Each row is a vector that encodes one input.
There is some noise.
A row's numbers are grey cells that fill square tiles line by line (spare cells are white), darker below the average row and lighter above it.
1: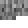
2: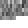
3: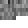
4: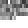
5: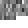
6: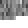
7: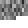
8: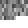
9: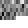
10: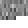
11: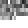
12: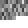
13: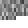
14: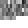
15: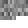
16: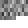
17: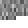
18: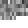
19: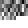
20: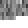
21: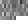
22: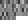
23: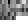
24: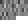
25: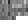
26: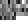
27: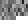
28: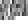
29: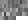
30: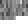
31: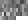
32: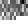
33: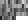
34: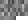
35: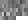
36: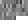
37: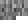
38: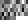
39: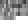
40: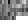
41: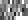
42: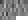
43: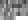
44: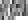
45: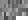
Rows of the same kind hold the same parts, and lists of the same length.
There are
2 kinds of row.
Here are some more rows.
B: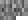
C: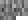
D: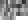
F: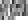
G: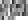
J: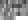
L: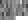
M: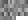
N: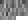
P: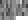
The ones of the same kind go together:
B, C, D, J, L, M, N, P
F, G

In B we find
a point on a 6-point circle and a true/false value.
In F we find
a fixed value.
